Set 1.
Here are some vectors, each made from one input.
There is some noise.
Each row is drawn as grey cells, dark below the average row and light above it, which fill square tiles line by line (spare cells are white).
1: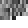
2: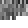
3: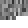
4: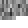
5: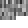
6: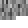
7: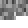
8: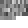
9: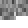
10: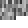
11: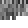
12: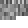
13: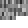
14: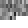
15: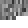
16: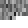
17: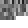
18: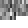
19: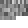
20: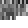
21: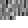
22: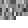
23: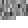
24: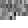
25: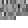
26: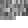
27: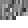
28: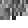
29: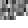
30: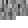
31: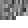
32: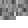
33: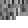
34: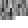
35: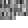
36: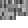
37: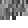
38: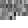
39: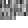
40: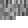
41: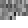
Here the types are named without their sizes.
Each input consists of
a point on a line.
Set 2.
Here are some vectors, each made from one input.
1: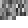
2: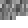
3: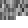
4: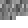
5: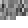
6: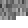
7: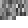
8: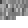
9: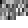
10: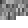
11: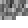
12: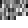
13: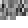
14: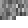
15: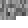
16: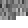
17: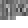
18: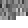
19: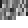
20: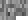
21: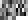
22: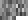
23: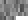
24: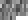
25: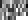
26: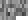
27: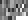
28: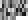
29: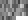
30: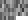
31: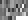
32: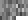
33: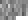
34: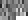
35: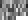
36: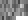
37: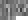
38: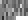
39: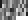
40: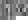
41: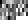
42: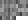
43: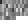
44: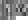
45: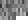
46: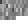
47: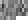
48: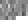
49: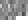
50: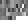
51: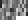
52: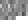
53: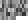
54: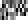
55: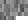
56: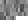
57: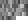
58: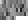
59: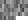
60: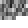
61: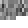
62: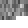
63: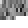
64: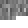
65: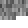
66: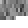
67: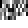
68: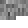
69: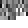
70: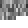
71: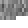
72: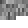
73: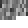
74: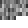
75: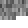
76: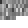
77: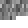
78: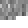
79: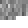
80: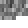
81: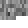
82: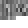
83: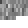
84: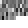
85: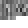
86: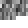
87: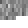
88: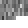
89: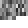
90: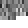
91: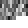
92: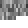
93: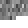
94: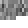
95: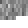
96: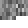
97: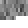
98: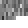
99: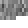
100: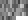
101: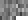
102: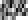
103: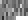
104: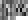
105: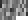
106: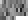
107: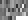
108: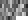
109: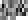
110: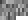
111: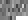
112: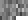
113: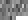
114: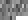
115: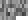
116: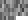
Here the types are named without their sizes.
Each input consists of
a label.
